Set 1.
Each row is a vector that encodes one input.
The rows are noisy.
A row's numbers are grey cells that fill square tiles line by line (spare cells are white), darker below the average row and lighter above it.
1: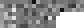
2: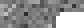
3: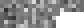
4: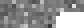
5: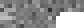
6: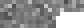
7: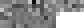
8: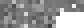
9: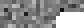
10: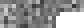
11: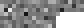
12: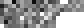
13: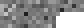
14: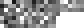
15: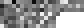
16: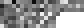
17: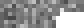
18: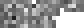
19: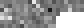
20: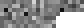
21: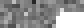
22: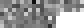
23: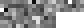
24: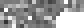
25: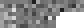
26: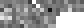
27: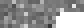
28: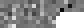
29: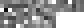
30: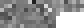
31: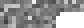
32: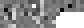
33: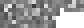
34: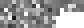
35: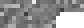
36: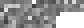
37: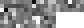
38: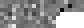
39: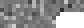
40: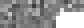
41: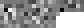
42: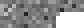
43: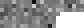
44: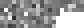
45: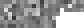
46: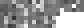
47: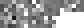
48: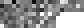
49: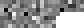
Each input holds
either a fixed value, or three true/false values.
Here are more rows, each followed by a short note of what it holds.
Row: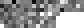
a fixed value
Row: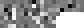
three true/false values
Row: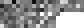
a fixed value
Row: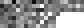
a fixed value
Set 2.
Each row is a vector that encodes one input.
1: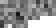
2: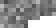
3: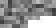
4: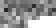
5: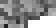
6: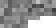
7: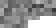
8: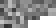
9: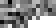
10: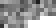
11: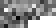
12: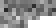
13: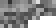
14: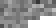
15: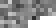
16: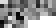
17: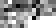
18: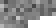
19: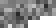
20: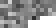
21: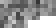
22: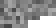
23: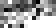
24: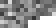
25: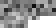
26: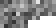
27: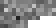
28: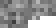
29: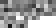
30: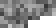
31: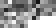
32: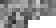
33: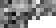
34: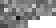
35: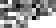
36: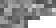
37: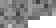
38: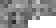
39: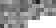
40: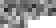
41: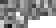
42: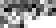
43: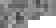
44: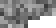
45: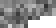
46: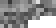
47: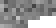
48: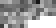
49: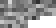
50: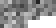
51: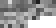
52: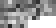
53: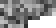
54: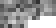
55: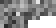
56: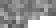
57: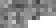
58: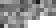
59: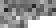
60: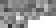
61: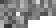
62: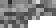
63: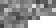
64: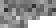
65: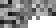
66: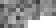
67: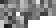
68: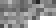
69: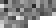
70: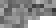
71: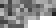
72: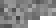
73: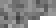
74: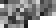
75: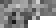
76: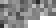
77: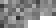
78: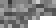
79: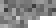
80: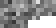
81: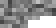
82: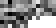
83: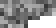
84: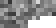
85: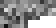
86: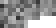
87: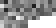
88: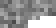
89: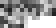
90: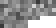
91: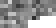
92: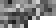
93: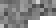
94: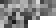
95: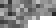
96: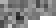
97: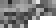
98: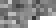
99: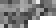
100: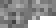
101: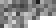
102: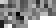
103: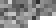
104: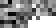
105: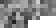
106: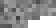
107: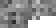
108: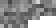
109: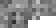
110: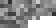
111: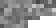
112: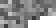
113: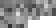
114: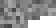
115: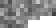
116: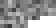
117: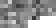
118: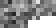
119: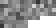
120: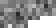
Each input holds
three true/false values.
